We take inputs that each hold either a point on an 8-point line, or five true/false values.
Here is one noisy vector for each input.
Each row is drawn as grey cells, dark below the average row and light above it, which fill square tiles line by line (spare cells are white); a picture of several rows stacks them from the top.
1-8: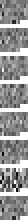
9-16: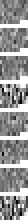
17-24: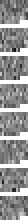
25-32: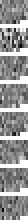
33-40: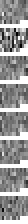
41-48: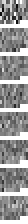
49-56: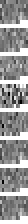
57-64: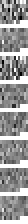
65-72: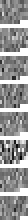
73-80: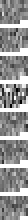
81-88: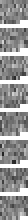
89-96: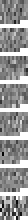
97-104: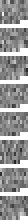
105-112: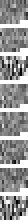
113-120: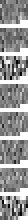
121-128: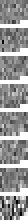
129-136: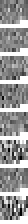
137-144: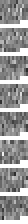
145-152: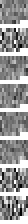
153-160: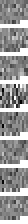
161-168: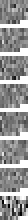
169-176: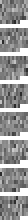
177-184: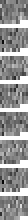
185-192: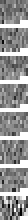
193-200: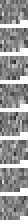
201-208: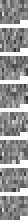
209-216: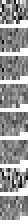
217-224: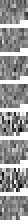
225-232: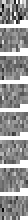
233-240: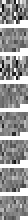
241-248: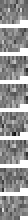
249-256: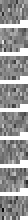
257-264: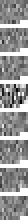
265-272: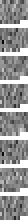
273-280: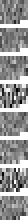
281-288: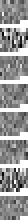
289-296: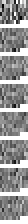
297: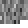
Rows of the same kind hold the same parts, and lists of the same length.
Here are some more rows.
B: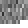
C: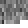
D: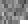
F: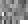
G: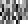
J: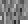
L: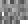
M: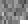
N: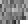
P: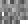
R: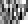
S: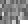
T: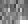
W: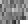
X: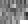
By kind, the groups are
B, C, D, F, J, L, M, N, P, S, T, W, X
G, R

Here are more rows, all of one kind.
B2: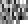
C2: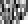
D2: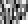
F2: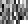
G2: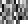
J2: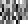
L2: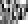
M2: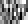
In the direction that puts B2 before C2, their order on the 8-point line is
J2, F2, G2, B2, L2, M2, C2, D2.
